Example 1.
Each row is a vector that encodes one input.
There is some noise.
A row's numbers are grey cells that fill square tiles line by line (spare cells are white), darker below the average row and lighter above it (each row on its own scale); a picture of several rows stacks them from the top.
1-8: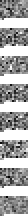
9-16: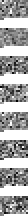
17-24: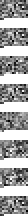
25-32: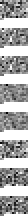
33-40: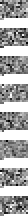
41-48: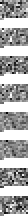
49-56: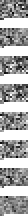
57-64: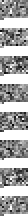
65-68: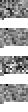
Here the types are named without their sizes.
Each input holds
a label.
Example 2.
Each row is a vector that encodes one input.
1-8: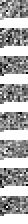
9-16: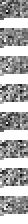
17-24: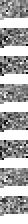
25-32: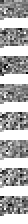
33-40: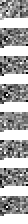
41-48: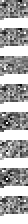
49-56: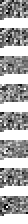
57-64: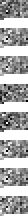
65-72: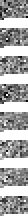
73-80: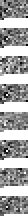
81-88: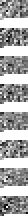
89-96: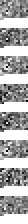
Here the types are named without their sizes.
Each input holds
a point on a line.
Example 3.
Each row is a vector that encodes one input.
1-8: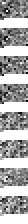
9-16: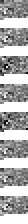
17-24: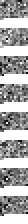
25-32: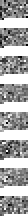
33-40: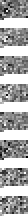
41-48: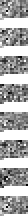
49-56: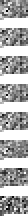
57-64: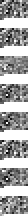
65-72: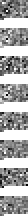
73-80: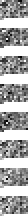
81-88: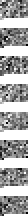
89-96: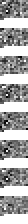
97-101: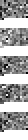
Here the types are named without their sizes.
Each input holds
a point on a line.
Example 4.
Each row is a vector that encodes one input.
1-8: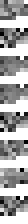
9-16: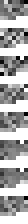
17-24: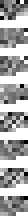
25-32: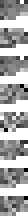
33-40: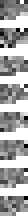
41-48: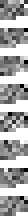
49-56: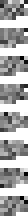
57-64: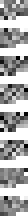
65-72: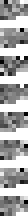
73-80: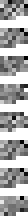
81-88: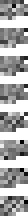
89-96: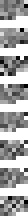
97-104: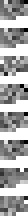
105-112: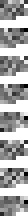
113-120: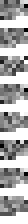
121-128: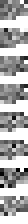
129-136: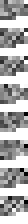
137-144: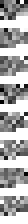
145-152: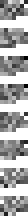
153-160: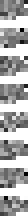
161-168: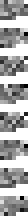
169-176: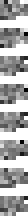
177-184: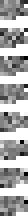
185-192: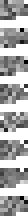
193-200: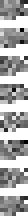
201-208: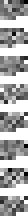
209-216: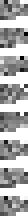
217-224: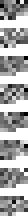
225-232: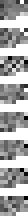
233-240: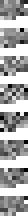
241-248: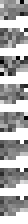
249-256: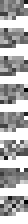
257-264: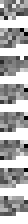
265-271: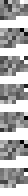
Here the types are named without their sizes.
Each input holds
either a fixed value, or four true/false values.
